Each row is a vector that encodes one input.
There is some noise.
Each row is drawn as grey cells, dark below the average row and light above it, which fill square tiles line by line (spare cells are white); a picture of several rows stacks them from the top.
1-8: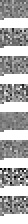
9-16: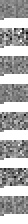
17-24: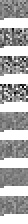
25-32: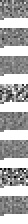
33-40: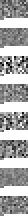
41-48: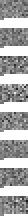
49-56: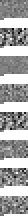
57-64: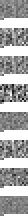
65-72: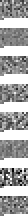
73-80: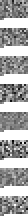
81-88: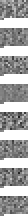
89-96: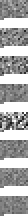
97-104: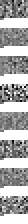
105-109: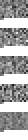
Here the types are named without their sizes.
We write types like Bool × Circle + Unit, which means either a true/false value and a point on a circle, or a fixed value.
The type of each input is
Bool × Bool × Bool × Bool + Circle.
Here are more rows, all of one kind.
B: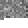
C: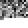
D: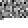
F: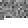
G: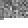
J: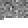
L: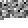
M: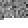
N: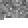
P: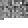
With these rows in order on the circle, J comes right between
G and N.
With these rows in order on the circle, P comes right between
L and M.
